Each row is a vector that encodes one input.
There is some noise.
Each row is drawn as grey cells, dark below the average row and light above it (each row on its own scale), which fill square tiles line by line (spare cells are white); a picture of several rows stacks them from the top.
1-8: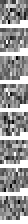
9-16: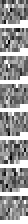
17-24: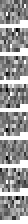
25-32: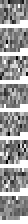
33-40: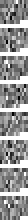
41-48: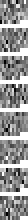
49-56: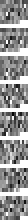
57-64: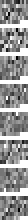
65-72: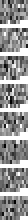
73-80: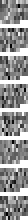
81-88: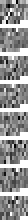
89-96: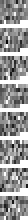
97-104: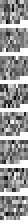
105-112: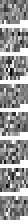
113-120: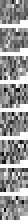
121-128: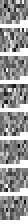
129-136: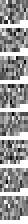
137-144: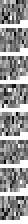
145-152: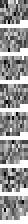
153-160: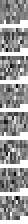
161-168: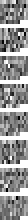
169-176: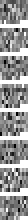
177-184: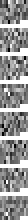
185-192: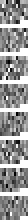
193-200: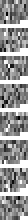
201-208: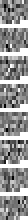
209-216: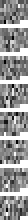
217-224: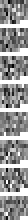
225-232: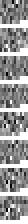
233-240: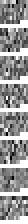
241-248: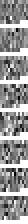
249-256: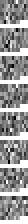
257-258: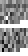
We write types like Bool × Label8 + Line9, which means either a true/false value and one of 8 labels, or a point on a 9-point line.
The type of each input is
Label12.
